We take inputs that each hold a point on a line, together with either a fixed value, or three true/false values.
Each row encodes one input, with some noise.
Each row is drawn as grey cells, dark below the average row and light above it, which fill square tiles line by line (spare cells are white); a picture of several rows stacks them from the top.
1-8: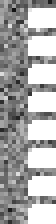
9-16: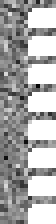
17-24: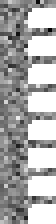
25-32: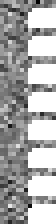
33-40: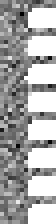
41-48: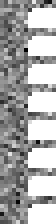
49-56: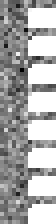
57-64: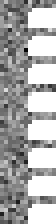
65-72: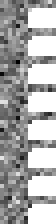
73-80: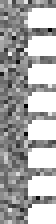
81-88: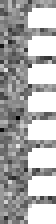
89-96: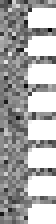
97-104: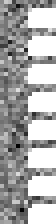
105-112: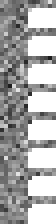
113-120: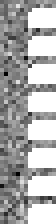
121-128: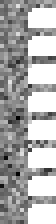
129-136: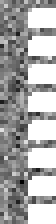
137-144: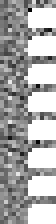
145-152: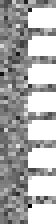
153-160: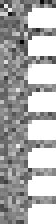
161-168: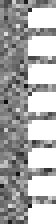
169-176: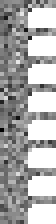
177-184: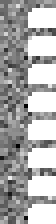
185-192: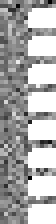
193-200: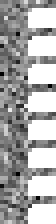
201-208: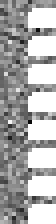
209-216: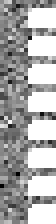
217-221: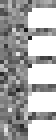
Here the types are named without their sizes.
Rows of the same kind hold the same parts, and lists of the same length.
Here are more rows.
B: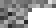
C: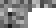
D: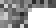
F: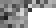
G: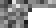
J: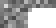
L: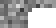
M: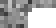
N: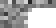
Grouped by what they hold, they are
B, C, D, F, G
J, L, M, N

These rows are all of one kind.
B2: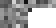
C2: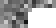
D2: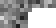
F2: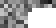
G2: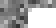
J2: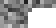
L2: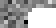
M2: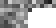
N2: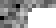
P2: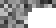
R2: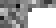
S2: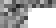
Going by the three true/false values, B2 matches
F2, M2, P2 and R2.
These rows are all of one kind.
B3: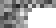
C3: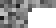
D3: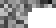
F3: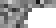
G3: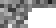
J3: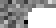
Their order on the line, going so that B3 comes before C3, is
J3, F3, B3, C3, G3, D3.
